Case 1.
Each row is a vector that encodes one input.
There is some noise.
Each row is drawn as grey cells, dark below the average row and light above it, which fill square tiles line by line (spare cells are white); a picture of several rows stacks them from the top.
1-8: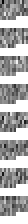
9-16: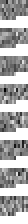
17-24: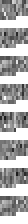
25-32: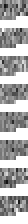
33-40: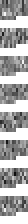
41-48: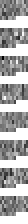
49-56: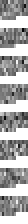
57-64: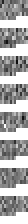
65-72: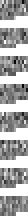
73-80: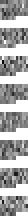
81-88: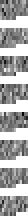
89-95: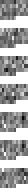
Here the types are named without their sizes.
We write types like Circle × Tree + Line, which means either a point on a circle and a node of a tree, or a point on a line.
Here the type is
Circle × Label × Line.
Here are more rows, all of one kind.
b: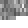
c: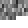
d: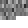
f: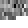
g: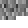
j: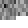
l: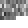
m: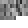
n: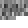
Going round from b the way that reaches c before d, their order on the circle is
b, l, j, f, c, g, d, m, n.
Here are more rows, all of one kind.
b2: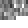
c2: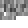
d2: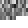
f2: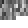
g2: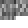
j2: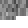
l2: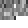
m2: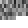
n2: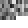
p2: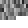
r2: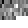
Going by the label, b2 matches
f2, l2, n2 and r2.
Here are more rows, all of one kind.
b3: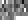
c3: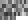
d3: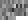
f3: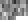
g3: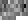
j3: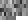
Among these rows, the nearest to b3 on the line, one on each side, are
d3 and j3.
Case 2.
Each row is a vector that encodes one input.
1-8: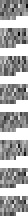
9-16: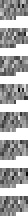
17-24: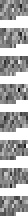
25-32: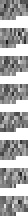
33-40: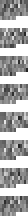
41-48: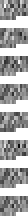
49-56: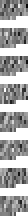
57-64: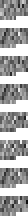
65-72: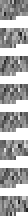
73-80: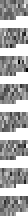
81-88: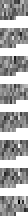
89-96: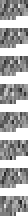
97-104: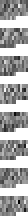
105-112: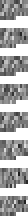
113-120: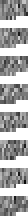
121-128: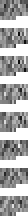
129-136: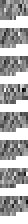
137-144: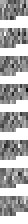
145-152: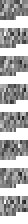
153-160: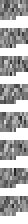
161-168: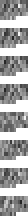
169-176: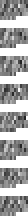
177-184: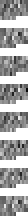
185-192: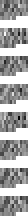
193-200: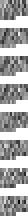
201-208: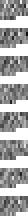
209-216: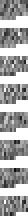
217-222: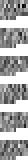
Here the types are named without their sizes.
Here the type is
(Circle + Unit) × Line + Label.
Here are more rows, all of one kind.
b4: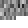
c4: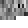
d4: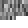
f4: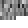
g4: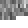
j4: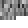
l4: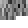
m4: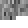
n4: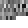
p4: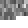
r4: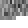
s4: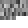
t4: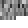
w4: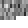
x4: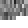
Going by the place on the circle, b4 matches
c4, f4, j4 and t4.
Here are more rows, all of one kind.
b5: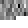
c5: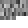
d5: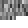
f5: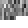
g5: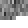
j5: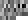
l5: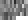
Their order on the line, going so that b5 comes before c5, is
b5, l5, d5, g5, c5, f5, j5.
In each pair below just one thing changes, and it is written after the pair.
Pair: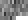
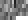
the place on the line
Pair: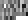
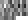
the place on the circle
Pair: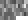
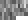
the place on the circle
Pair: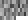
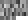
the place on the line
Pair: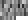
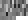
the place on the circle
